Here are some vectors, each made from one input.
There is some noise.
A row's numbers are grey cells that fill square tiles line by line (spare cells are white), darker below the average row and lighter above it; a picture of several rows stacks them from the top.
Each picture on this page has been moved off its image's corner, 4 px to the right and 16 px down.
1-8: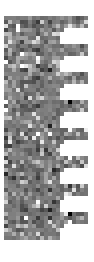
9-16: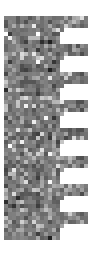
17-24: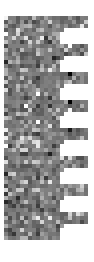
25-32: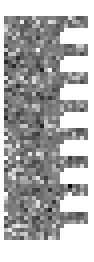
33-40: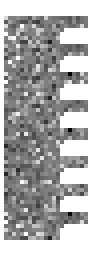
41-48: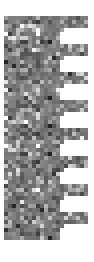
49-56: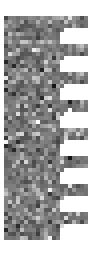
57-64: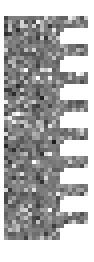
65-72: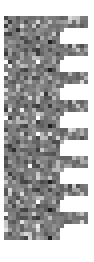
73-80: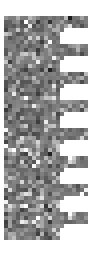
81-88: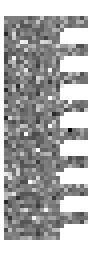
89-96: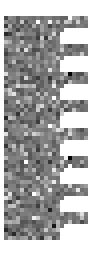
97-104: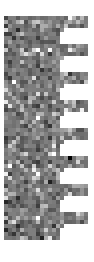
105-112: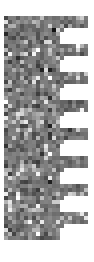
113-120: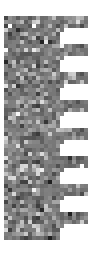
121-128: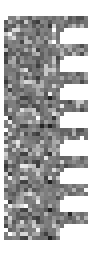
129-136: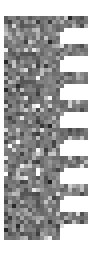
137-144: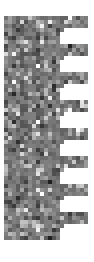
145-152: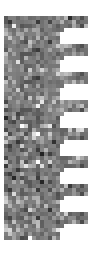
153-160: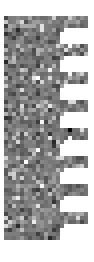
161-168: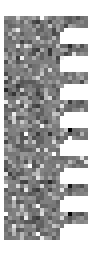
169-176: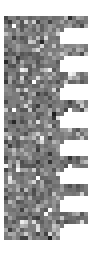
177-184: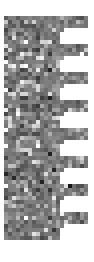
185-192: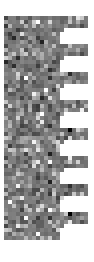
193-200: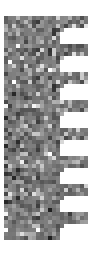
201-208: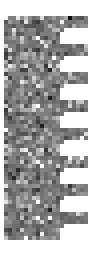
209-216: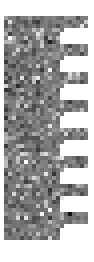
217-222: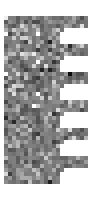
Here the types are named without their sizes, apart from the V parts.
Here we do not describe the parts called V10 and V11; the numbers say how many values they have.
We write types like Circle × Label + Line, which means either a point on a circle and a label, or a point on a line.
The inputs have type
Bool × (Line × Line × Tree + V11) × V10.
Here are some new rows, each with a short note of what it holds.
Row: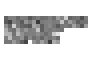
a true/false value, a value of V10 and a value of V11
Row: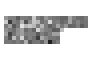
a point on each of two lines, a node of a tree, a true/false value and a value of V10
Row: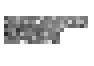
a true/false value, a value of V10 and a value of V11
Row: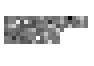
a true/false value, a value of V10 and a value of V11
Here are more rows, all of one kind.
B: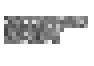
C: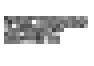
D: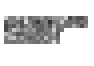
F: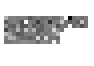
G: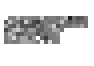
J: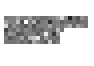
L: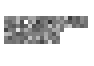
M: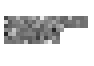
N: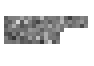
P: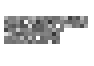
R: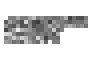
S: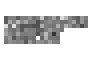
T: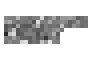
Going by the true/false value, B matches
C, M and T.
